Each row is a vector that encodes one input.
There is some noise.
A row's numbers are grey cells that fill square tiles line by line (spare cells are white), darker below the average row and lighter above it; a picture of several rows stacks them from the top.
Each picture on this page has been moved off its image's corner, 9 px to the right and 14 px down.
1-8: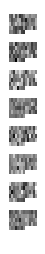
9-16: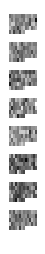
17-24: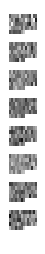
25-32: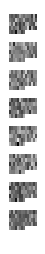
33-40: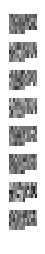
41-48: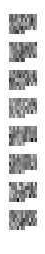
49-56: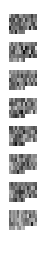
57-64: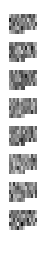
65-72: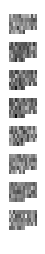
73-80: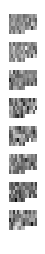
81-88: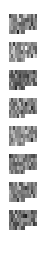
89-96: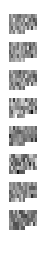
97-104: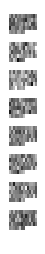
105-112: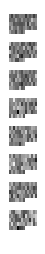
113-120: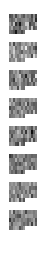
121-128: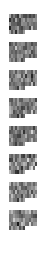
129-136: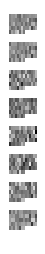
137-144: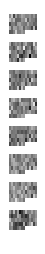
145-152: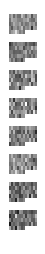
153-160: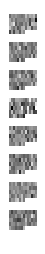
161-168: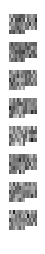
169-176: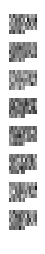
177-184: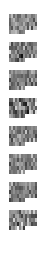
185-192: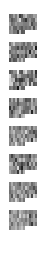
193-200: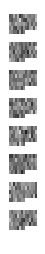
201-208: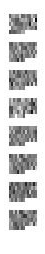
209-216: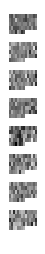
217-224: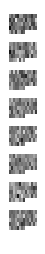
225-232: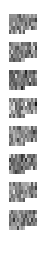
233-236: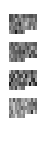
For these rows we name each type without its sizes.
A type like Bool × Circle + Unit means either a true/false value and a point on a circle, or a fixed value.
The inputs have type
Bool × Bool × Bool × (Circle + Unit) + List(Line).
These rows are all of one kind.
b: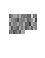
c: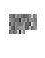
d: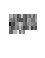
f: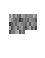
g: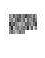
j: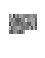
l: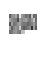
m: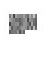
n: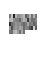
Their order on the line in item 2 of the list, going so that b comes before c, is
d, j, l, f, g, b, m, c, n.
